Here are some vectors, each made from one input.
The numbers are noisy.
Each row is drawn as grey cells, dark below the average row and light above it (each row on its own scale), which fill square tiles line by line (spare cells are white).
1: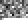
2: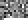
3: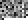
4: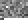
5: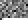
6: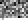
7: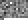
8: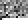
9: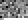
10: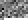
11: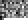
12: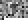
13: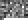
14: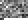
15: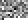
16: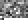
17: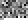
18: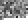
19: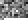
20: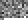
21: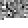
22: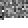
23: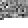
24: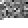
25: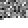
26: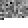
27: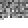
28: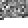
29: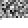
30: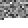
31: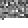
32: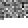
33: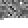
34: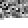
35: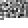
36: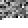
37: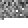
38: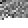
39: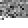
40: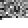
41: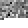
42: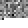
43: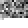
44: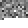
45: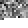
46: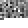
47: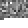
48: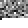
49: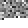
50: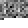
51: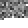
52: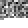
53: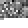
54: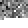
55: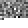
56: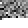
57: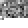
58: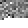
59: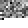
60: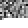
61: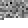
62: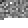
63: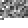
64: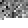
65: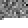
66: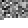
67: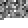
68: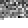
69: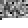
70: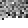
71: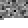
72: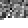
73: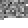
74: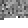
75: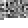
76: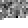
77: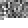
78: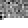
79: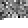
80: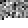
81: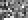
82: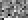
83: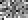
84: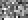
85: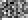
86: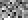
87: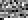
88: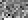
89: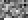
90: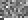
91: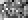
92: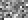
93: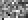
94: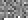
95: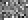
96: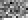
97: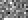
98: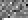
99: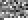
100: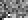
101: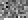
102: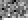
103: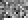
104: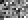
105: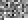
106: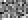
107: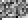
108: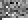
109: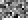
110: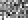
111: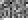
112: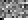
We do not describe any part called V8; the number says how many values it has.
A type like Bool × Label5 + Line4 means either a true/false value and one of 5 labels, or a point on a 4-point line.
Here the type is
Bool × Bool × Bool × Bool × (Line5 + V8).
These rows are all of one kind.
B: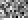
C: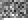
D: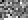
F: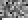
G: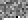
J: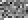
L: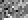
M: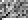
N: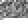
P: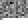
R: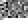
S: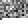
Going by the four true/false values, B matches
D and L.
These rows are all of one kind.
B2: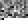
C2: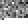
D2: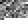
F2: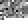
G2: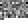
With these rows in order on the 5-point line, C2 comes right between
B2 and G2.
